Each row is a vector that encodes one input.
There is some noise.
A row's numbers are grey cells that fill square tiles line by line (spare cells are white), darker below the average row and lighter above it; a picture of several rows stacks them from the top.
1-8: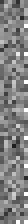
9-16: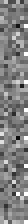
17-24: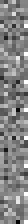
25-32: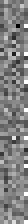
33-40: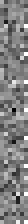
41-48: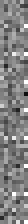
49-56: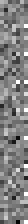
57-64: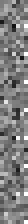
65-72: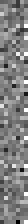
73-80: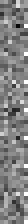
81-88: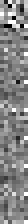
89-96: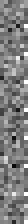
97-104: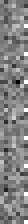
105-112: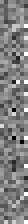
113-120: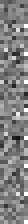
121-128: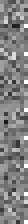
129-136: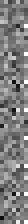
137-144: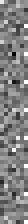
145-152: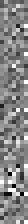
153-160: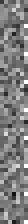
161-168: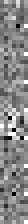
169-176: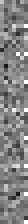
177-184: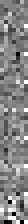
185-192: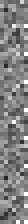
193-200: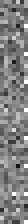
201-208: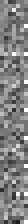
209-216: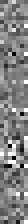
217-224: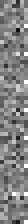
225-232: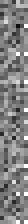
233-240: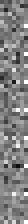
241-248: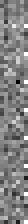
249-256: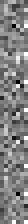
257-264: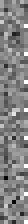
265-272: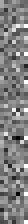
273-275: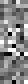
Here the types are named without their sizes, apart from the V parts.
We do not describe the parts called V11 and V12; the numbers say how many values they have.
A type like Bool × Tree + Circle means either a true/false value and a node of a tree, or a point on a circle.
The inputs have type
(Bool × V12 + V11) × Circle + Unit.
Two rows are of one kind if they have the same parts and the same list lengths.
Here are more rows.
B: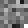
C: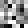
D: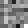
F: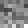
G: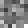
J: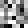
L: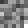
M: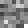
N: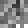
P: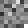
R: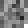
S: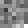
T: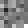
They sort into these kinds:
B, D, M, P
C, J
F, G, L, N, R, S, T

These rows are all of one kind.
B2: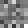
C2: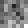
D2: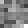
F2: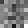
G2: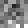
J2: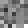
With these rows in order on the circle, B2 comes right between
D2 and F2.
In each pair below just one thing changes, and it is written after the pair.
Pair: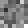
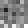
the place on the circle
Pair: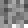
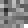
the place on the circle
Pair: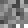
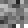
the place on the circle
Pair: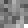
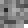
the value of V12
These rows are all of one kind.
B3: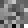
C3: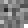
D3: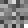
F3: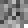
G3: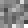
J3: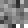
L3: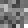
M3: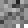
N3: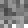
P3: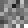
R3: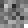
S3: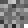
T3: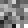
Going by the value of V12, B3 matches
G3, M3 and S3.
